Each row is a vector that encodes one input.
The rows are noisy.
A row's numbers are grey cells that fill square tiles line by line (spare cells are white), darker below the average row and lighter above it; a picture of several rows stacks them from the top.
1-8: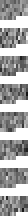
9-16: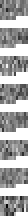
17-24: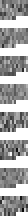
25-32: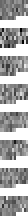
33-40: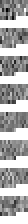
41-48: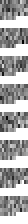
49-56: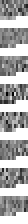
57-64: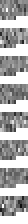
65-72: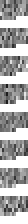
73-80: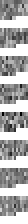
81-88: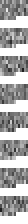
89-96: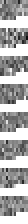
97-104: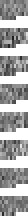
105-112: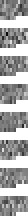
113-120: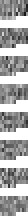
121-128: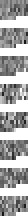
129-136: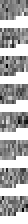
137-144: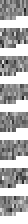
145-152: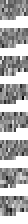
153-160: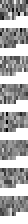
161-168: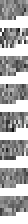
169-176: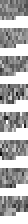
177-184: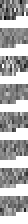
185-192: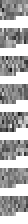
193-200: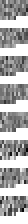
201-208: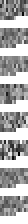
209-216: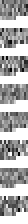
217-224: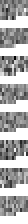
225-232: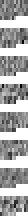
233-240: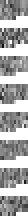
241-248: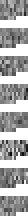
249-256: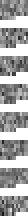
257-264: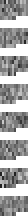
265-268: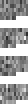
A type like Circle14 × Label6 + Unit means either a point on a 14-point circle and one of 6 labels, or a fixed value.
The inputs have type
Bool × Line6 × Tree11 × Tree11 × Tree11.
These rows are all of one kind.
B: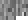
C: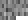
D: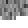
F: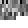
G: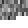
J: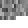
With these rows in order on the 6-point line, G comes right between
D and F.
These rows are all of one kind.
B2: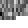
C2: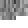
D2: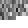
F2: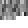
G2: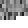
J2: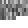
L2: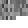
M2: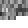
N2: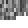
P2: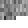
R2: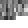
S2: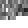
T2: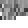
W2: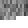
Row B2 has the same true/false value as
F2, L2, N2 and W2.
